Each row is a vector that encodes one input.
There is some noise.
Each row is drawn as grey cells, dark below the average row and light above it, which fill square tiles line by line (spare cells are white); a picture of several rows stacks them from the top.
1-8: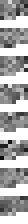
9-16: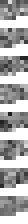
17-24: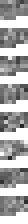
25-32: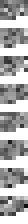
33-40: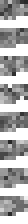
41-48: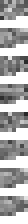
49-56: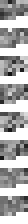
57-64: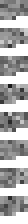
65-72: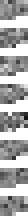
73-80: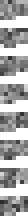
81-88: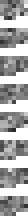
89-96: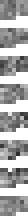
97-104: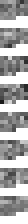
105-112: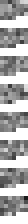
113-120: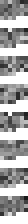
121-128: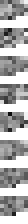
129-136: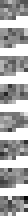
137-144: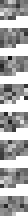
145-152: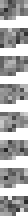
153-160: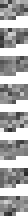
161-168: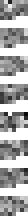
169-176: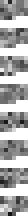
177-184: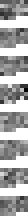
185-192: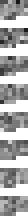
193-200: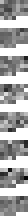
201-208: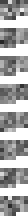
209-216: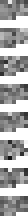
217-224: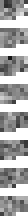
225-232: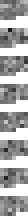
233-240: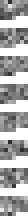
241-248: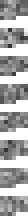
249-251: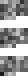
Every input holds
a list of up to three points on a 6-point circle.
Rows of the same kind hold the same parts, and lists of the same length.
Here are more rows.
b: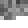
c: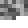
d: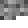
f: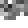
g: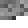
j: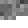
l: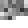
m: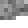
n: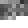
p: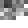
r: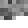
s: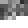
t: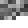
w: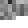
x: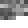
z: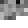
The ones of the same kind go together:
b, f, j, l, n, r, s
c, d, m, t, w
g, x, z
p

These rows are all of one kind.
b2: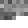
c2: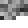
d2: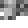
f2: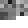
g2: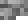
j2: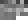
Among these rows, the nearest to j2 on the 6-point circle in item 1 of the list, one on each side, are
b2 and d2.
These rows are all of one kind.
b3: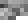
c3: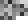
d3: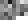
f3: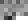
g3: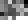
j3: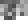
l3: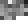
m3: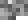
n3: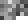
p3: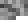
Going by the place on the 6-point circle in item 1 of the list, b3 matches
m3 and p3.
